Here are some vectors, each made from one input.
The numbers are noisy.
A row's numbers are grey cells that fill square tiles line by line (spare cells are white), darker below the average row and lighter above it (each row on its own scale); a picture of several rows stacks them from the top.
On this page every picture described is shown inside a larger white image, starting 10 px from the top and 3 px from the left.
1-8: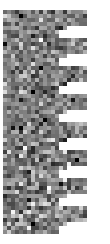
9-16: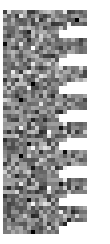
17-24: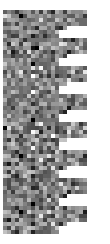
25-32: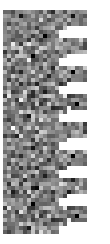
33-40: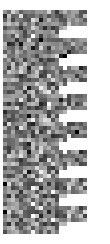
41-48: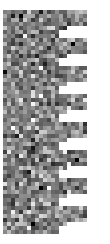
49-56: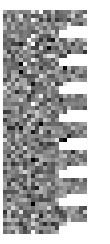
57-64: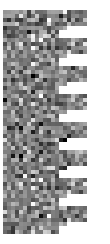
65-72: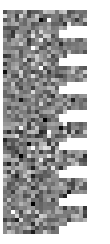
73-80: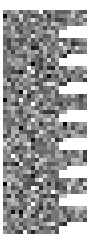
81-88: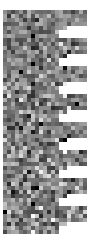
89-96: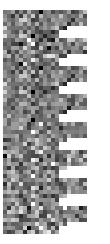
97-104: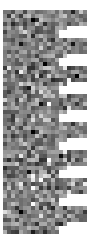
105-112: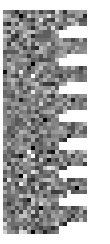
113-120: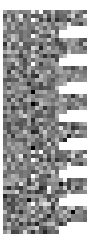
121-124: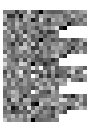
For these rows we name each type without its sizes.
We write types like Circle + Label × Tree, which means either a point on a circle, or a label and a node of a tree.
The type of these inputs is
Circle + Line.
